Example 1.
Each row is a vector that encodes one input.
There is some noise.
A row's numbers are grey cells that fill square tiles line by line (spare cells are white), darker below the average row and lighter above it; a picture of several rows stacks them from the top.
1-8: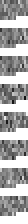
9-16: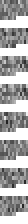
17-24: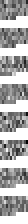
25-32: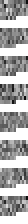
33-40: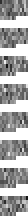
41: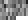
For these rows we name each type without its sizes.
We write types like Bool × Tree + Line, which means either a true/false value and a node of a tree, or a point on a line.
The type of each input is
Bool × Bool × Bool.
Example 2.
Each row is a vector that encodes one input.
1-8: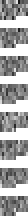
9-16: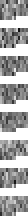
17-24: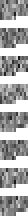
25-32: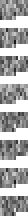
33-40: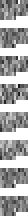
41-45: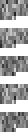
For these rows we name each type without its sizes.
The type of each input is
Line.
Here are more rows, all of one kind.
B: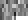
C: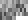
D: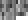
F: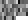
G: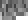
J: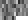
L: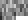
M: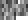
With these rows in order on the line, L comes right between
B and C.
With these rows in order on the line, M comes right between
B and D.
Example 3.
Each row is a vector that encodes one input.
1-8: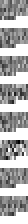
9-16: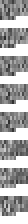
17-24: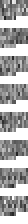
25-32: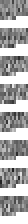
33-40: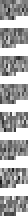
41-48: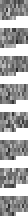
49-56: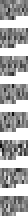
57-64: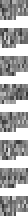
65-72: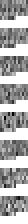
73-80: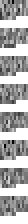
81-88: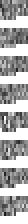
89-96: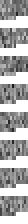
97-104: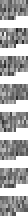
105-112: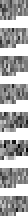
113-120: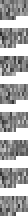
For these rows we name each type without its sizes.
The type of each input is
Circle.
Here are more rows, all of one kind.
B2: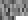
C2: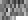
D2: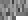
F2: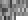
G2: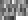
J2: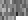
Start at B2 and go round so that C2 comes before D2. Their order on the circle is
B2, G2, F2, C2, J2, D2.
